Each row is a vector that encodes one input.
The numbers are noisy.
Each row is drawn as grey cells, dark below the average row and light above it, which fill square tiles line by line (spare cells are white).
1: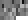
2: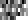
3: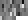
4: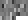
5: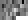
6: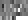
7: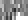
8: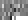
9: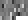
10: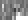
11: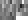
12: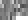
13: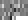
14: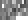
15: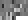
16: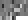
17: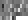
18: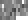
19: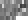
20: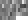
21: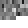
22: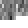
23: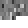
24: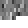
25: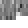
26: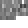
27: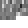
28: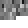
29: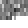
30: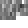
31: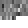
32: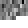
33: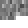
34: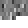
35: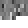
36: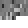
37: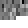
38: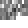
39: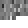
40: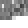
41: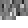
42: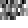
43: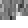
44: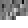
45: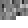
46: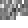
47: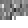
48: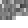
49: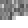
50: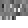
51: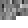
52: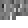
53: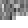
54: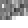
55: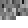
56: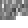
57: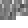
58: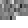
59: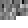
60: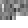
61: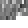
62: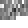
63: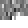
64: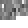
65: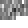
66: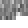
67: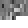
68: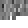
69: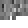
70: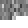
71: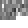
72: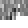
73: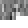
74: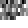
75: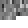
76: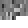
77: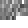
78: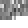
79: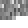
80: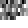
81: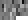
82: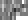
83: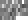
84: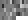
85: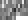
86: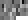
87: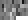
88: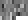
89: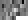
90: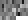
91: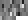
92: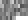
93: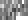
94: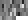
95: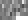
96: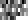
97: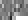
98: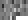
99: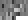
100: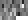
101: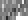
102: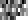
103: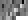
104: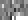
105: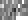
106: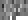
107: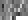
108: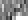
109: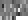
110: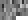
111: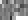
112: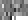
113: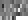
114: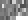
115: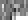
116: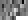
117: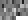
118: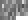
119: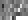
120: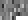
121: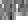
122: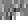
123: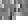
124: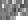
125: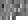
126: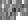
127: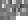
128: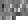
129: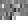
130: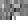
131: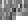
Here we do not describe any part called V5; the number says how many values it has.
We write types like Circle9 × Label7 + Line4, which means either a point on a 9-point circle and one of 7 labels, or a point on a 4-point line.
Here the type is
List2(Bool × V5).
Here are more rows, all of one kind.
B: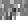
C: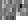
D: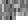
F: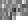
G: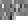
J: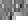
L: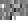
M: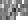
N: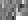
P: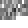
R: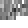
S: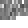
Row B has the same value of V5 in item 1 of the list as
M, P, R and S.
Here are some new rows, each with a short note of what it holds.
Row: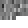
a list of one item
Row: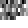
the empty list
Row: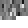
a list of one item
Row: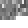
a list of two items
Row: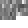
a list of two items
